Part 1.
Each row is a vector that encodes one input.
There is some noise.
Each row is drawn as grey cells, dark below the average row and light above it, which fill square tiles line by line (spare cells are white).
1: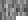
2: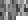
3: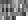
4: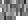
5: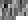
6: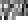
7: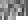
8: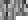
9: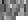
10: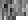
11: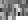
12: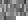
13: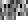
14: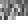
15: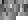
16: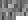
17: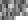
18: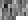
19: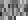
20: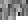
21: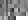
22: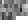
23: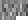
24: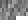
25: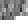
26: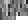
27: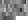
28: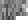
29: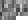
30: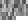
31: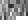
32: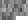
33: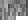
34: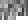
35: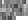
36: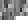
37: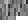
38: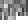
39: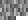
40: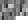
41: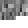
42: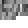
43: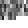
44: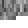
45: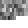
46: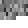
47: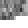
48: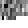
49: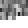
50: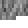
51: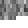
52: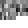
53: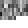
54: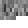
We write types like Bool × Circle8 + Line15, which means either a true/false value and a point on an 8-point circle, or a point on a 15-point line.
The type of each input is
Line8.
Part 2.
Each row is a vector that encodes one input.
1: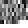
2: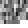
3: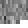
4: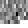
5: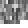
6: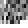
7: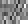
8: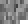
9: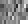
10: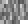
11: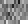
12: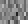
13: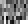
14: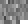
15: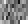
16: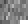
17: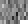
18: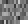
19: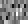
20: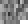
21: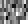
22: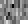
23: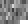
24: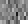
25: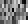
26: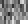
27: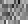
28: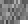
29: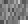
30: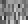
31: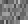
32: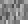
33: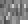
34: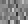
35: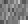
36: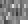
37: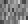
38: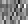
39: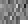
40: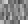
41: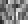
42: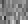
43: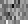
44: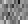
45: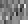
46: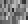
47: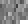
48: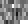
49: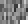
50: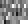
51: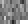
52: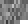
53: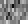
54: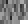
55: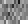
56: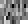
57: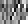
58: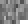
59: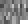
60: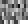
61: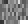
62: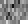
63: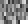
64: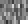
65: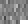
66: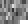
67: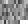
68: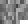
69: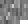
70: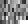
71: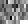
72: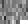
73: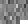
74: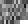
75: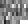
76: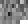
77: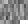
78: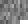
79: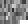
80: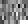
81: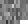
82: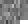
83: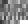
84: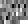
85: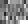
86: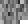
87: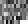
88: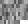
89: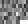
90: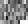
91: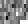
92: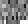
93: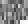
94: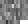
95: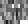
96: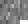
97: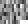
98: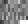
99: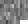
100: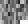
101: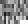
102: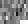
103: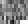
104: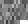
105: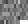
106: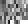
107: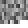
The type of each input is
Bool × Bool × Bool + Unit.
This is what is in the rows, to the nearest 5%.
About 10% of them hold a fixed value. The rest hold three true/false values.
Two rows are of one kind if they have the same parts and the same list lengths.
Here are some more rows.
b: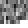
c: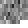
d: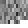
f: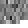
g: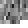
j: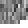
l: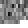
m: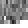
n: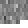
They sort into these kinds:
b, c, f, g, j, l, m, n
d

